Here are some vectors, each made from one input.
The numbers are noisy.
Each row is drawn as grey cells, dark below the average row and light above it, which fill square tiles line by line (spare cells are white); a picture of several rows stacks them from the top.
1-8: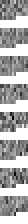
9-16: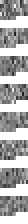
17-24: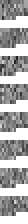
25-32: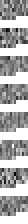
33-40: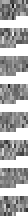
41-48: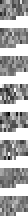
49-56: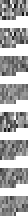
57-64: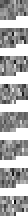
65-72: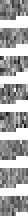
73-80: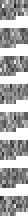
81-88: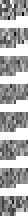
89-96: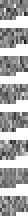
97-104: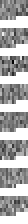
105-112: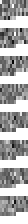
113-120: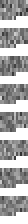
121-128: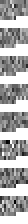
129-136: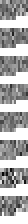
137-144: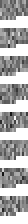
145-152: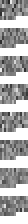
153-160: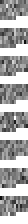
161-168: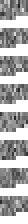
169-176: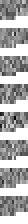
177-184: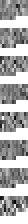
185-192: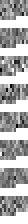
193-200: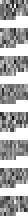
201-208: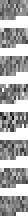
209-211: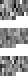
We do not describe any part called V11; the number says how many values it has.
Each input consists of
either a point on a 6-point line, or a point on a 7-point line, or a true/false value and a value of V11.
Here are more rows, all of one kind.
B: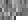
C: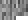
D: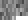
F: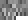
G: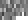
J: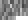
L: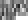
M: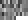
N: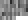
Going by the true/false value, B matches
C, J and N.
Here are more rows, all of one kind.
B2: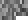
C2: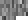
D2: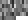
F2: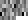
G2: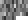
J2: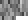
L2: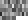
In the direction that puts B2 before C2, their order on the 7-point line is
J2, F2, L2, B2, G2, C2, D2.
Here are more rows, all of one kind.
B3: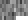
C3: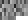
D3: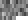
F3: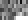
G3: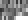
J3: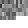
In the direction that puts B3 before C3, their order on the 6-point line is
D3, G3, F3, B3, C3, J3.
